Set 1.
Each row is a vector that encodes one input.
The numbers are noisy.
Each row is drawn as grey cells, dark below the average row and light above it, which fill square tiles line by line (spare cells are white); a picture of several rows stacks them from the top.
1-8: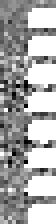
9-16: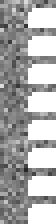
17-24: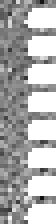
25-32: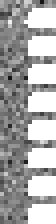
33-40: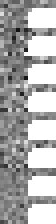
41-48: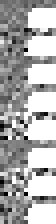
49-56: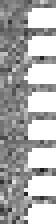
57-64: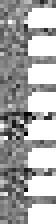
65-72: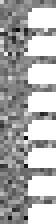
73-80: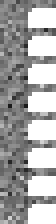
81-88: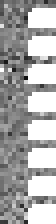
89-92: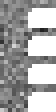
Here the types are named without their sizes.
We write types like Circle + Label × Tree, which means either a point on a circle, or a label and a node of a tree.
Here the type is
(Circle + Unit) × Line.
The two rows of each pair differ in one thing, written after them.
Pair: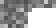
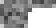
the place on the line
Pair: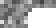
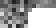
the place on the circle
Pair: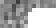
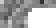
the place on the circle
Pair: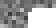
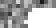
the place on the line
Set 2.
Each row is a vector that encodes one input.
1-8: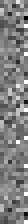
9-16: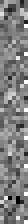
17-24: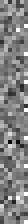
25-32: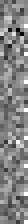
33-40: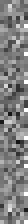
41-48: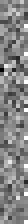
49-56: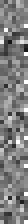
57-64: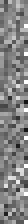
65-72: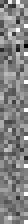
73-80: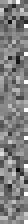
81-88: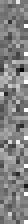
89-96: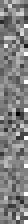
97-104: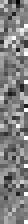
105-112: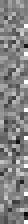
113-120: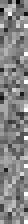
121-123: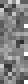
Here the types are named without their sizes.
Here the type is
Label + Line × Line.
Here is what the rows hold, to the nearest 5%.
About 60% of them hold a label. The rest hold a point on each of two lines.
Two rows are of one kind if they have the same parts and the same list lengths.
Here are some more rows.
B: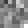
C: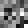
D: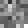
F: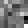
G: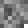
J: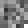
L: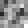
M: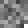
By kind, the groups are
B, C, G, J, L, M
D, F

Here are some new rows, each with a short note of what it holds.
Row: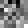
a point on each of two lines
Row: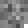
a label
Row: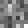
a point on each of two lines
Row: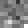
a label
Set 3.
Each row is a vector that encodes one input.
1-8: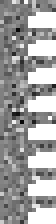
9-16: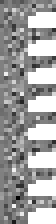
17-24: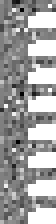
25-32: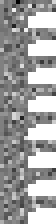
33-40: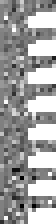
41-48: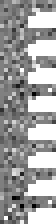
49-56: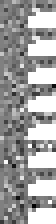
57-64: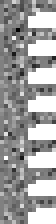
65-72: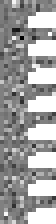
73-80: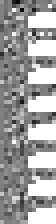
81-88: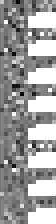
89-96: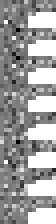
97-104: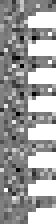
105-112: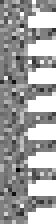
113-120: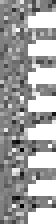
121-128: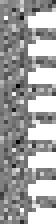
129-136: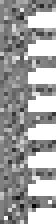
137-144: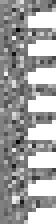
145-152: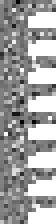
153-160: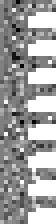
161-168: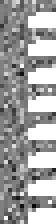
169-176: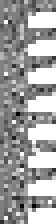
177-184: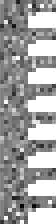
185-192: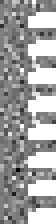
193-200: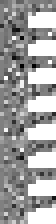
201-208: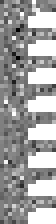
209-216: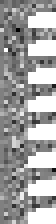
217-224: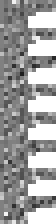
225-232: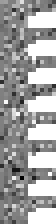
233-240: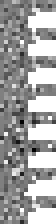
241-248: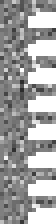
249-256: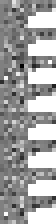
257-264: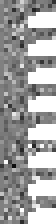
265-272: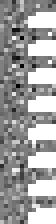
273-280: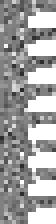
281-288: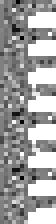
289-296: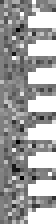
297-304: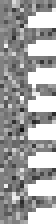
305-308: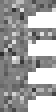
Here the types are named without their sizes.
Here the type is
(Circle + Unit) × Line.
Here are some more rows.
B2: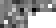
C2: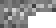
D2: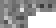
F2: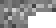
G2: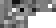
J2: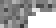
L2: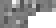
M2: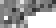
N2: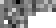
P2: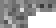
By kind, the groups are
B2, L2, M2, N2
C2, D2, F2, G2, J2, P2

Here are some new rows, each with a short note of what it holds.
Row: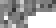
a point on a line
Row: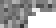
a point on a line
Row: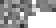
a point on a line
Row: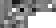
a point on a line
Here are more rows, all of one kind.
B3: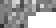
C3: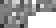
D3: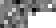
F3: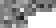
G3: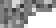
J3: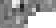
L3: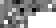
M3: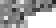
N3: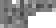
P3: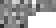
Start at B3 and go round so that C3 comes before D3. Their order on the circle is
B3, C3, P3, D3, N3, L3, F3, M3, G3, J3.
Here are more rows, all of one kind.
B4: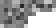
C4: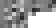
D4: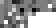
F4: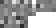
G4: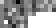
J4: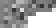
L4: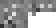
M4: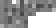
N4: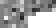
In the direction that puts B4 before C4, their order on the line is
F4, M4, B4, J4, N4, C4, L4, G4, D4.
